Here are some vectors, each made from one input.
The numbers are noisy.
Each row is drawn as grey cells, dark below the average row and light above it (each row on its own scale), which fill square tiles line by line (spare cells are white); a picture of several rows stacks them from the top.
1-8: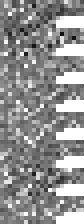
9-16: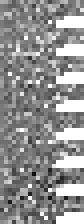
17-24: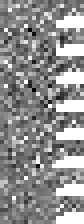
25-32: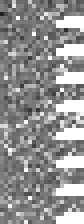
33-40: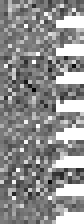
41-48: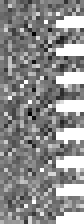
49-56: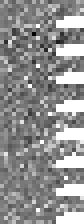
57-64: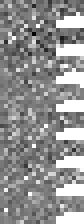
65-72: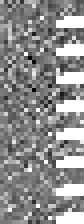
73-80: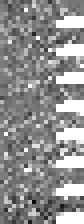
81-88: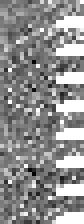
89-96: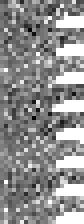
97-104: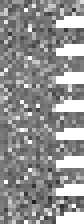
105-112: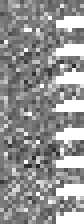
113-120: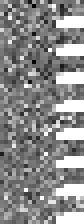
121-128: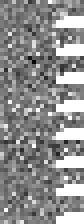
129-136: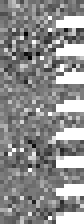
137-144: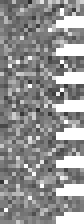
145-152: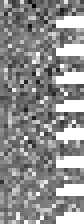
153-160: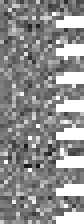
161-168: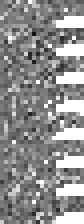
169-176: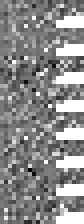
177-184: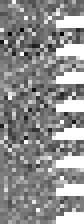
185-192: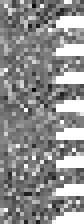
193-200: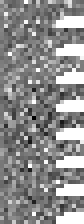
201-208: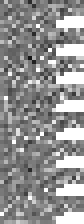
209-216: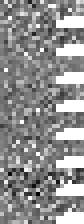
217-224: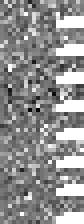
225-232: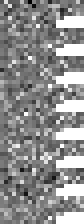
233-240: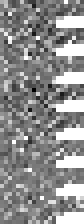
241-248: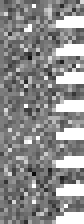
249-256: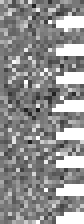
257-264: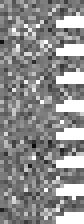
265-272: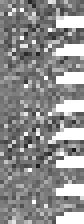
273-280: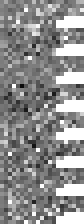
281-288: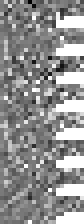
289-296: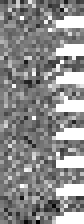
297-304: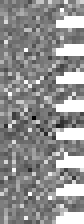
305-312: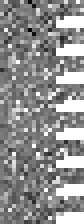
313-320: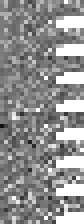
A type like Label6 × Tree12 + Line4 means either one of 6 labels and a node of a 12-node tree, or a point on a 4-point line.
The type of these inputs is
Circle6 + Label10 × Label10.
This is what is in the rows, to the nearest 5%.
About 40% of them hold a point on a 6-point circle. The rest hold two labels (each one of 10).
